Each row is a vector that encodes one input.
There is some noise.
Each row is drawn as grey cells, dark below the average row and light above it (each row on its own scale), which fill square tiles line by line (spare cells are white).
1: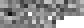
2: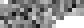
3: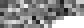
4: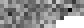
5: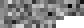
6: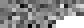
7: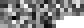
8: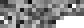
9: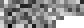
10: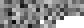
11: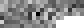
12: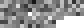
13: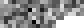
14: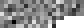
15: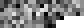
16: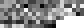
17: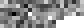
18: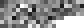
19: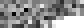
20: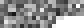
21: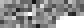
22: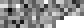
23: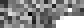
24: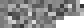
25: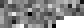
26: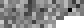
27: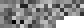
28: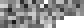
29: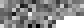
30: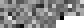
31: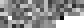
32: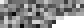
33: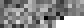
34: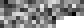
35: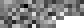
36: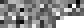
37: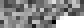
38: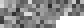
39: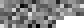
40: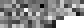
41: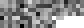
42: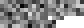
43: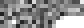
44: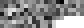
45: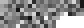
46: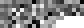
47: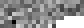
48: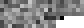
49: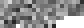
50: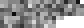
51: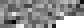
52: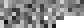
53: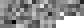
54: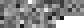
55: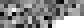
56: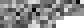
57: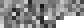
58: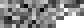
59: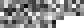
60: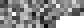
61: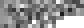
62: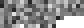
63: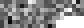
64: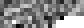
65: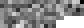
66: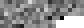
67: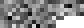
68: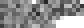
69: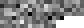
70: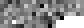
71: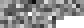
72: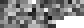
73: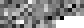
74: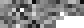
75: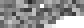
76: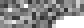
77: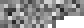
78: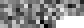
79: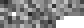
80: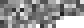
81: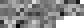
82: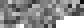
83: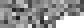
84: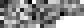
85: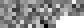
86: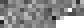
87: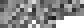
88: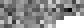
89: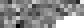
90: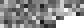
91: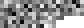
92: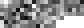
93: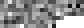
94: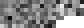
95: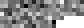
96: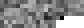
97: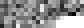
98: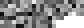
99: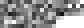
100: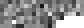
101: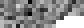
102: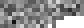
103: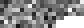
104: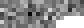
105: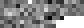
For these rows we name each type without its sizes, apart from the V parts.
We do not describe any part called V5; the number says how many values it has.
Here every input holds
a value of V5, together with either a label, or a node of a tree.
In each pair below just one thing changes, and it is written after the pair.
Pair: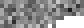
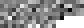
the value of V5
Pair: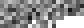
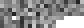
the node of the tree
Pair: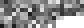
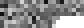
the node of the tree
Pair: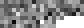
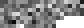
the node of the tree
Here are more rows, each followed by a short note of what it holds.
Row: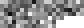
a label and a value of V5
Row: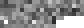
a node of a tree and a value of V5
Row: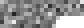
a label and a value of V5
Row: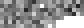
a node of a tree and a value of V5
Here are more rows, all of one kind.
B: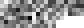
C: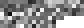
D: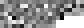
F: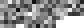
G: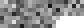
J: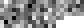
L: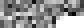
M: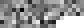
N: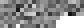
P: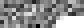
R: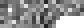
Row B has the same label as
C and G.
